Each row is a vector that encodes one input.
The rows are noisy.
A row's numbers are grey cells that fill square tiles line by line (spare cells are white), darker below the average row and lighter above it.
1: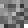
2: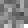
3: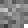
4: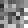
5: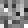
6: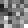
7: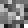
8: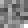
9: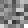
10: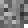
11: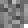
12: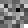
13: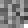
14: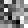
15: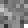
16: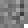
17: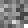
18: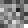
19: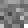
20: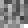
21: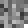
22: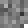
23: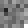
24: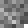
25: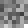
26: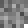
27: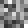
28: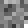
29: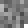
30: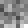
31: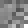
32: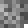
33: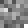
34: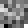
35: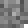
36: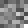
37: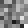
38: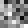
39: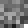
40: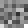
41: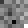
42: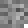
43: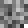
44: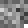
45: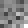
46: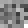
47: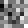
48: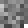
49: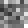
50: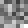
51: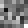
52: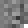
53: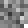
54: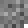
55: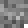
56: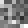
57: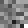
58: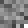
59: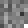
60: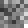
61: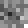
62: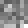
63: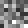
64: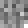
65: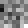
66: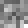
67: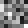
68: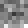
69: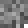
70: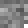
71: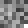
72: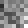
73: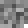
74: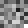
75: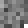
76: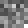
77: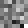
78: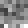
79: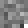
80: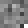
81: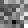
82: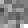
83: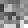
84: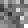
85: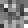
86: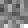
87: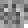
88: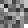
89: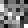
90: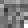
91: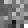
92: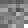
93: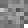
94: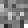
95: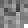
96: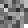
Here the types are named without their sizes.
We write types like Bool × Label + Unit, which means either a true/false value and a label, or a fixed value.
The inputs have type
List((Circle + Unit) × Line).
